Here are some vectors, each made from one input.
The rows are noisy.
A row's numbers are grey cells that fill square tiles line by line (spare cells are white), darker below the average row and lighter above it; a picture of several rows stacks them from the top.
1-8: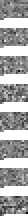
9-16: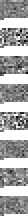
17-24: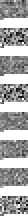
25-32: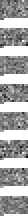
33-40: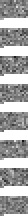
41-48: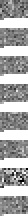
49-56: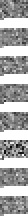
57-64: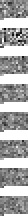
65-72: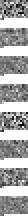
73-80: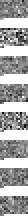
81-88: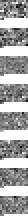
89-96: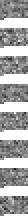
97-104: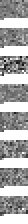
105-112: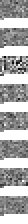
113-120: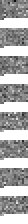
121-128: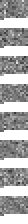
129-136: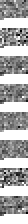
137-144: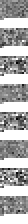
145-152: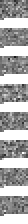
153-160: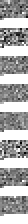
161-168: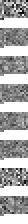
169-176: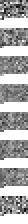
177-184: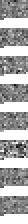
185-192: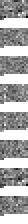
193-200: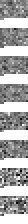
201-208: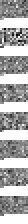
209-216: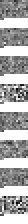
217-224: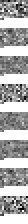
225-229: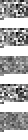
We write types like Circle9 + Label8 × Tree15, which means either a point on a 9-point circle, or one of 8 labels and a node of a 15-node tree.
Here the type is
(Bool × Bool × Bool × Bool + Unit) × Line3 × Line4 + Line9.
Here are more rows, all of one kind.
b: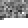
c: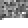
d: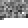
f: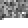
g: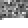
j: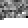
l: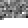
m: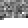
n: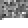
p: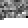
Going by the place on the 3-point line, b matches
d, l and m.
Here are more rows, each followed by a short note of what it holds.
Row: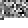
a point on a 9-point line
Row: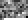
a point on a 3-point line and a point on a 4-point line
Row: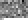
a point on a 3-point line, a point on a 4-point line and four true/false values
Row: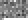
a point on a 3-point line, a point on a 4-point line and four true/false values
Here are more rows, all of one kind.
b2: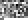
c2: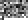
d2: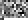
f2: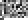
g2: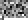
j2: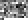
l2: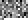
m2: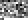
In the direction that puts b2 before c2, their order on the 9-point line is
b2, m2, j2, c2, g2, d2, f2, l2.
